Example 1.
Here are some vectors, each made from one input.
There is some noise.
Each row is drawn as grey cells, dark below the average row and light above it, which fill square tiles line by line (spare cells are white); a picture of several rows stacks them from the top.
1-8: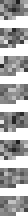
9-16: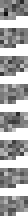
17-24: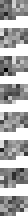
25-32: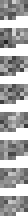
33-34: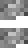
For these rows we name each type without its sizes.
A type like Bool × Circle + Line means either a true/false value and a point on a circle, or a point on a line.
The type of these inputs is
Tree.
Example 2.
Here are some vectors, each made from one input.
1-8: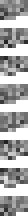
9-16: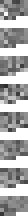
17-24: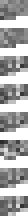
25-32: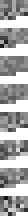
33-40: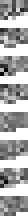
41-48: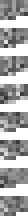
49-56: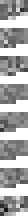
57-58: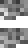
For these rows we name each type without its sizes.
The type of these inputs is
Line.
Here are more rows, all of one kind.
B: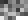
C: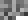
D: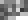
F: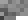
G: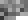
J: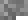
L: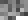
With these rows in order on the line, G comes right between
D and F.
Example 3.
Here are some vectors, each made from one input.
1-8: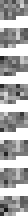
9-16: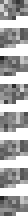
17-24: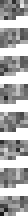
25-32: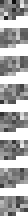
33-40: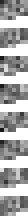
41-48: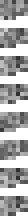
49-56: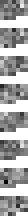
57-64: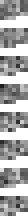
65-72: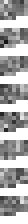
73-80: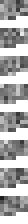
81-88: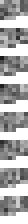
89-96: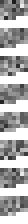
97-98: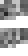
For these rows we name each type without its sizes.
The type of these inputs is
Circle.
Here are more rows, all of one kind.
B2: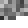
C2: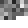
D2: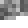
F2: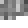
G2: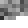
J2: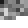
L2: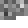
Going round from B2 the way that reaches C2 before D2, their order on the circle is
B2, J2, C2, L2, F2, D2, G2.
